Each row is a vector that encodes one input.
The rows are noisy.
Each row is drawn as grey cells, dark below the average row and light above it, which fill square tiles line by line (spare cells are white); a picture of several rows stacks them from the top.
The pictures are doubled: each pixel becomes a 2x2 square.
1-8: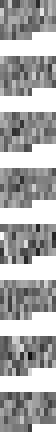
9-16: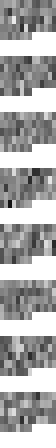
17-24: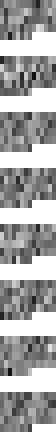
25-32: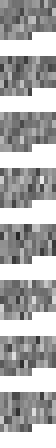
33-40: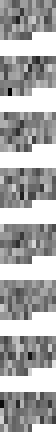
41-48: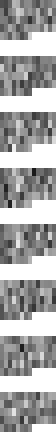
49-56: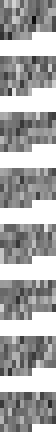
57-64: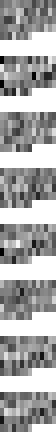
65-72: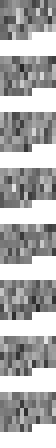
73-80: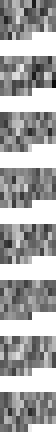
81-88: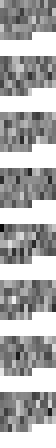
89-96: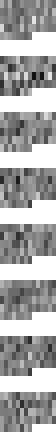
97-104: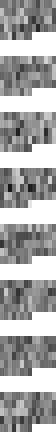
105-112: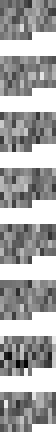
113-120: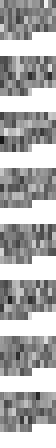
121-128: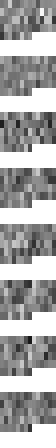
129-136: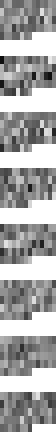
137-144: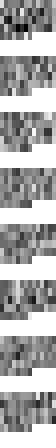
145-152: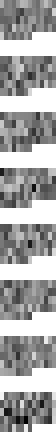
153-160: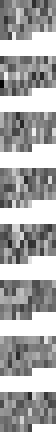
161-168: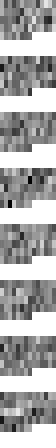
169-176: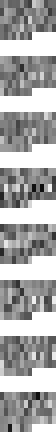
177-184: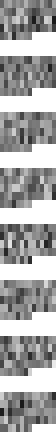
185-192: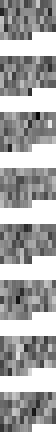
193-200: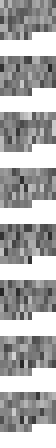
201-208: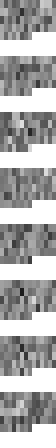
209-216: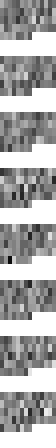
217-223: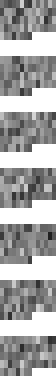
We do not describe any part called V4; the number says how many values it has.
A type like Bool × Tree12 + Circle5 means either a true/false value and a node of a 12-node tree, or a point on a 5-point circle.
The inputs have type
Line9 + List2(Bool × V4).
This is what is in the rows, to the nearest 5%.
About 45% of them hold a point on a 9-point line. The rest are lists of up to two items, each a true/false value and a value of V4: a few of all rows are empty, 20% hold one and 35% two.
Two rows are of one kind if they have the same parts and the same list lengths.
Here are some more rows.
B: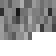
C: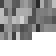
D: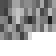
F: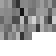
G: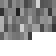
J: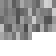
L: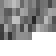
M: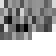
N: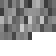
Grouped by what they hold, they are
B, G, N
C, D, L
F, J
M

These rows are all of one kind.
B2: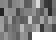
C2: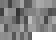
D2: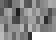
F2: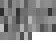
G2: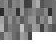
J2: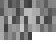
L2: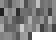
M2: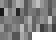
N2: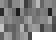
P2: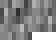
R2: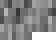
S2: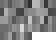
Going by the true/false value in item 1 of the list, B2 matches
G2, J2 and S2.
